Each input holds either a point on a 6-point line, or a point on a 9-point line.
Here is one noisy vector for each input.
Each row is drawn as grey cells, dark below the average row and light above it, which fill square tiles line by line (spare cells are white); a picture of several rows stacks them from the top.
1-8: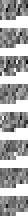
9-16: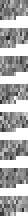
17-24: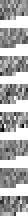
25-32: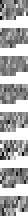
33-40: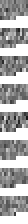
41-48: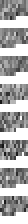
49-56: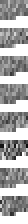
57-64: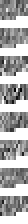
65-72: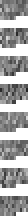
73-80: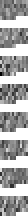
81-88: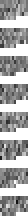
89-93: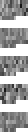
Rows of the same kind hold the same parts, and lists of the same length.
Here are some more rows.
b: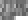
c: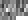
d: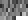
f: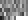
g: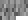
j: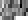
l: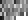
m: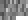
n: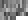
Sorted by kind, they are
b, c, j, m, n
d, f, g, l

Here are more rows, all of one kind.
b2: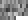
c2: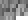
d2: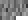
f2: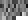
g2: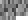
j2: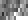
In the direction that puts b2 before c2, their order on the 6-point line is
j2, b2, c2, g2, d2, f2.
